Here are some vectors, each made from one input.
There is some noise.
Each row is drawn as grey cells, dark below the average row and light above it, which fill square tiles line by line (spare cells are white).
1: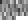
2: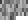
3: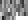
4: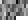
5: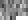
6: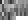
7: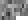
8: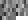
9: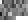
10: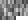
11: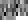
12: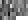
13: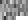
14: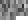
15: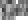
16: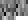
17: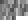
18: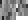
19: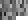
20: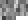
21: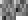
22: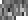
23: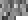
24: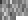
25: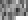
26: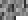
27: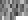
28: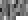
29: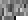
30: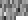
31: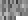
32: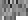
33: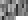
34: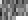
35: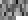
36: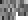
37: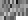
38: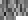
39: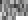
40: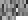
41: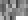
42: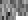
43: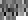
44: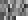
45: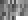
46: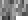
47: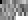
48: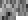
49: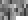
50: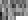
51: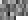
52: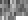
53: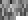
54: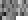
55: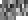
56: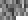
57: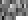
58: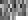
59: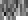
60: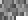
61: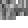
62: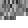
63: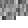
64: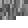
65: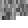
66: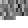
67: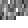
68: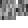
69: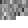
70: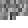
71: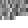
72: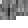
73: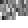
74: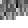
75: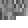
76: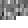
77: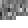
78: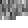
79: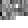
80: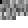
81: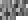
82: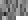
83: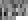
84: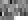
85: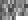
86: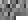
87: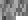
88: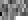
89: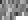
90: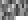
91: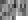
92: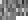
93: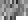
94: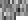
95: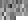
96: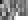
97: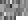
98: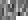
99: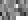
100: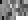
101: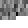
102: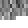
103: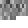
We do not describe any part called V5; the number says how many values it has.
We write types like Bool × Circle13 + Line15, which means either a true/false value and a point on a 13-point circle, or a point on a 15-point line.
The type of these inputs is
Line7 × (Line7 + V5).
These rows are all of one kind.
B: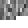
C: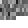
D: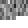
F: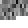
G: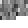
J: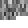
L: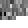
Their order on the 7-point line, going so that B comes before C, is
D, B, J, F, C, L, G.
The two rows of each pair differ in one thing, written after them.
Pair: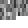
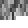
the value of V5
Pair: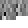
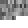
the place on the 7-point line
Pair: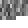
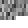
the place on the 7-point line
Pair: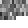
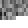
the place on the 7-point line
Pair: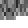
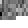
the value of V5
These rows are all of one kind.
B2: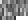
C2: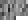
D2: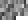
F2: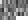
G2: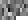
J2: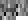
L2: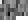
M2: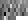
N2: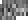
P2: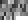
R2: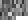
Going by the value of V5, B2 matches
F2, G2 and N2.
